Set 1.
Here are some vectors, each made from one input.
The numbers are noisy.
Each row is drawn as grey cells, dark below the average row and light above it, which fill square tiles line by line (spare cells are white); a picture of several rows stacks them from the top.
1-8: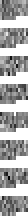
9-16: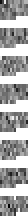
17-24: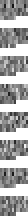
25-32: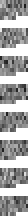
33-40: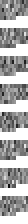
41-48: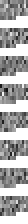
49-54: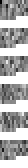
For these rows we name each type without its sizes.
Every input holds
two labels.
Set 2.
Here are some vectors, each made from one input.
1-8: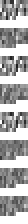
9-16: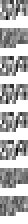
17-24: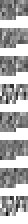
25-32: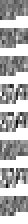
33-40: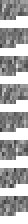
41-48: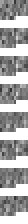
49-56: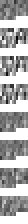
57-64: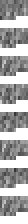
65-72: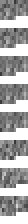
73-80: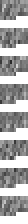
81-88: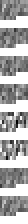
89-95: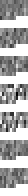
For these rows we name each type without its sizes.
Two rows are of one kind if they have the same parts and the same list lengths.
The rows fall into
2 kinds.
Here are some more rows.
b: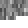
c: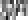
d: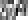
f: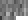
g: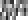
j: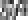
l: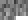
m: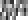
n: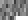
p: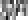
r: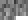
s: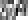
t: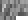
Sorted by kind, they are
b, f, l, n, r, t
c, d, g, j, m, p, s

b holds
three true/false values.
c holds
a point on a line.
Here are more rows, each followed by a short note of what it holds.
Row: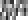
a point on a line
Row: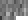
three true/false values
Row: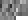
three true/false values
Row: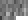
three true/false values
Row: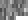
three true/false values
